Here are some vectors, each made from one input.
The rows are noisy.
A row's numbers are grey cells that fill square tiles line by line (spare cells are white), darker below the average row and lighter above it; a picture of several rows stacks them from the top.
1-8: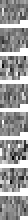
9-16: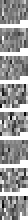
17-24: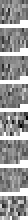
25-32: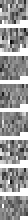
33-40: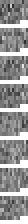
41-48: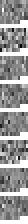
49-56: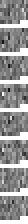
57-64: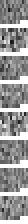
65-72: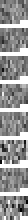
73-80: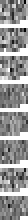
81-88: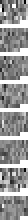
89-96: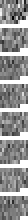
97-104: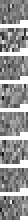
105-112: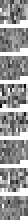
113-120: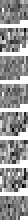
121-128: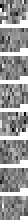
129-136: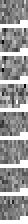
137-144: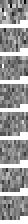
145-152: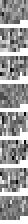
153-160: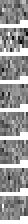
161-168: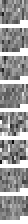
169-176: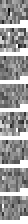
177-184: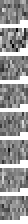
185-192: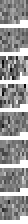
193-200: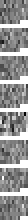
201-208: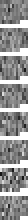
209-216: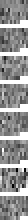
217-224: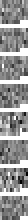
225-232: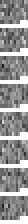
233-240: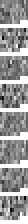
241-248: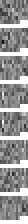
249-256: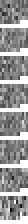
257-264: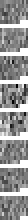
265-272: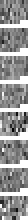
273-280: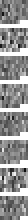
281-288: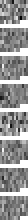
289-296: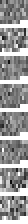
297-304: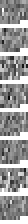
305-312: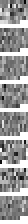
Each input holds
either a point on a 7-point line, or a point on a 9-point line and five true/false values, or a list of up to three items, each a point on a 3-point line and a point on a 4-point line.
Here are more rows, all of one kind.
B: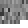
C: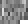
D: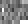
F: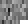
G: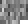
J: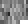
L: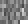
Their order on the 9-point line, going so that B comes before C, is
F, B, L, J, G, C, D.
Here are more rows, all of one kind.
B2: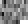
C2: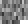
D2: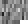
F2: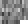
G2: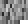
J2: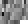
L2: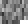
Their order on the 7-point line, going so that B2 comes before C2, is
J2, B2, G2, D2, F2, C2, L2.
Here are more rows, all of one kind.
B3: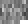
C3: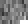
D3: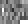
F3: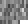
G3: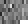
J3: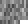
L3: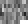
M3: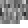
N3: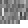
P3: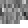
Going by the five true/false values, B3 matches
L3, M3 and P3.
